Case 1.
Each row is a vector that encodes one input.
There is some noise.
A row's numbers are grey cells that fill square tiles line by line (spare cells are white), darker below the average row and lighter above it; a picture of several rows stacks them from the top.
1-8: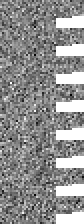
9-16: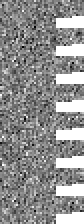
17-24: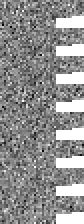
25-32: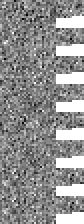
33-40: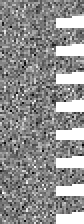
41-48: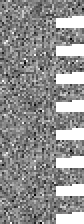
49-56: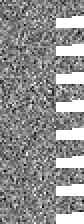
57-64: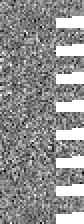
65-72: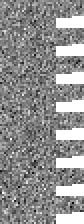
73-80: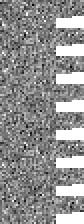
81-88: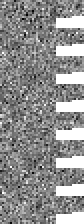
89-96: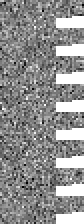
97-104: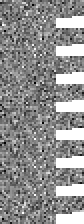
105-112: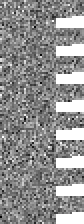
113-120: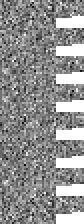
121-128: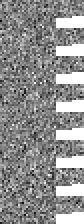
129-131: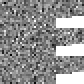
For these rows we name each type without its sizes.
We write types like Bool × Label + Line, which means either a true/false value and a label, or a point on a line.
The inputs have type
Bool × Bool × Bool + Circle × Tree + Unit.
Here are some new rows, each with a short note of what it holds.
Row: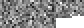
a fixed value
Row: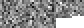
a fixed value
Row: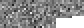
a point on a circle and a node of a tree
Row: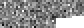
a point on a circle and a node of a tree
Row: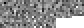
three true/false values
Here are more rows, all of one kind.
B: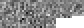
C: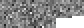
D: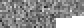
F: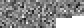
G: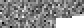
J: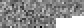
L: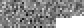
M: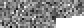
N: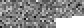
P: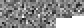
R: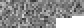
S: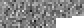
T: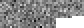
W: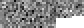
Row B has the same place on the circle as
C, P and R.
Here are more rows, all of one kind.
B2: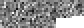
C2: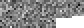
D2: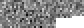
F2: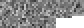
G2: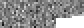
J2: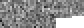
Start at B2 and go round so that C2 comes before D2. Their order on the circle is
B2, G2, J2, C2, D2, F2.
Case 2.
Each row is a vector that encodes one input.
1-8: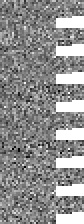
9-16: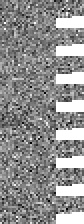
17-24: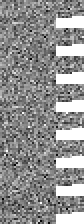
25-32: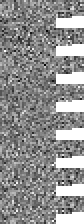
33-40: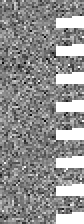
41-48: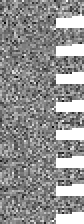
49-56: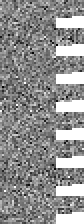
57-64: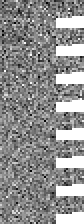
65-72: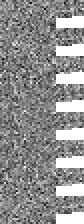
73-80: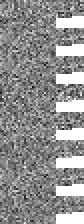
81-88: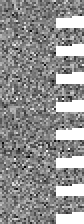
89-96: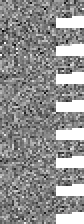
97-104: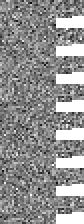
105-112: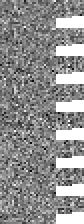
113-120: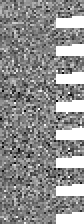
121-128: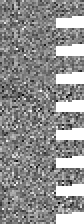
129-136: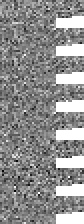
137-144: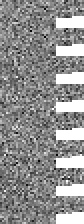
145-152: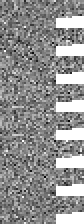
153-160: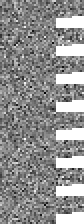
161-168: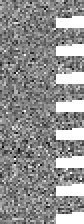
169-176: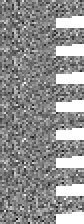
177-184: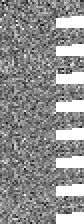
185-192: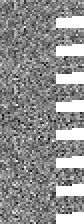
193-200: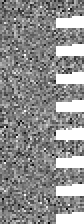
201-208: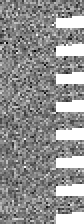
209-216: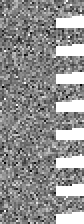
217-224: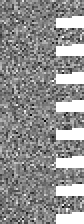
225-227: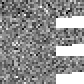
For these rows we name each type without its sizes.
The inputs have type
Bool × Bool × Bool + (Circle + Unit) × Line.
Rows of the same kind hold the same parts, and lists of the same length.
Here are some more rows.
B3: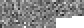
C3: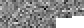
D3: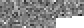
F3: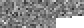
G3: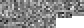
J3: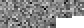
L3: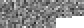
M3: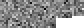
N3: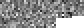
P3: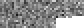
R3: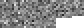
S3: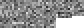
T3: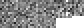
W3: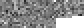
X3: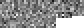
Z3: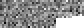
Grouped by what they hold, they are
B3, D3, F3, L3, P3, R3, W3
C3, G3, J3, M3, N3, S3, X3
T3, Z3

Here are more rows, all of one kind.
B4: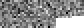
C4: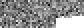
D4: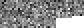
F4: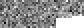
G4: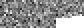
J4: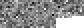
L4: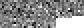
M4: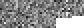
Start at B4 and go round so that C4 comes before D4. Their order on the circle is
B4, C4, G4, F4, J4, M4, D4, L4.
